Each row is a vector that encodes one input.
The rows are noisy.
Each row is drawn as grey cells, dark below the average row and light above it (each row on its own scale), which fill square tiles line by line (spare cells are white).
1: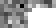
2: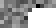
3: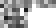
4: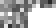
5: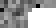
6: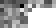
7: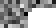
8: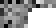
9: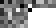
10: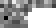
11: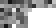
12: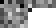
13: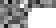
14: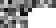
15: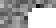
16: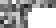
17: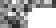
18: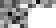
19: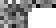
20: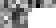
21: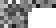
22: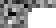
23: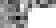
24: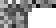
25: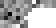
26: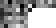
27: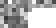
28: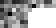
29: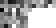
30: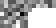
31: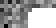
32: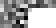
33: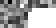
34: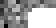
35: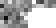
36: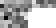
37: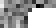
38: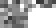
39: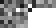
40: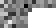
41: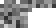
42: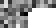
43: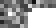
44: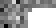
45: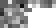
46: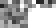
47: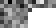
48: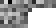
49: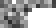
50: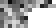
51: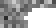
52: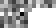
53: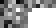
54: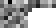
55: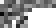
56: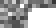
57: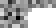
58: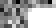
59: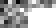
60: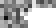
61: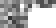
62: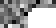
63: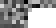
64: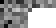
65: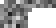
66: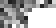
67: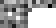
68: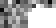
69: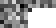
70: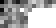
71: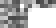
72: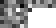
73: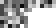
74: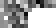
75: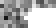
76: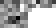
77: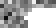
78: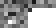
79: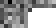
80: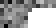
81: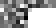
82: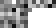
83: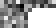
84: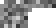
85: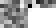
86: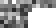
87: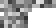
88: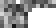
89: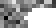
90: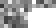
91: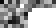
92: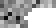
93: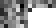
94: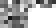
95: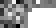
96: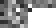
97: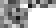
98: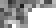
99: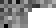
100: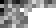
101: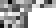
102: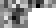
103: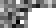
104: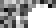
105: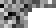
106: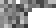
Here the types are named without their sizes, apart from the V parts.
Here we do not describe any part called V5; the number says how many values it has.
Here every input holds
a value of V5, together with either a label, or four true/false values.
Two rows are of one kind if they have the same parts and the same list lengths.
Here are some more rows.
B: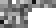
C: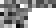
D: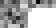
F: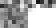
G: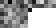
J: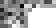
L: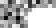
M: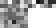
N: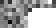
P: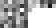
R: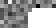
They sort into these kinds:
B, D, F, G, J, L, M, N, P
C, R

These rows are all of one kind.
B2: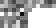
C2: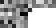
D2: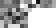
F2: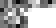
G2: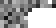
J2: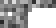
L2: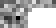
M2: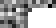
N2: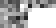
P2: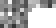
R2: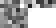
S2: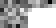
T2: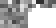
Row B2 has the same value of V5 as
C2, J2, M2 and P2.
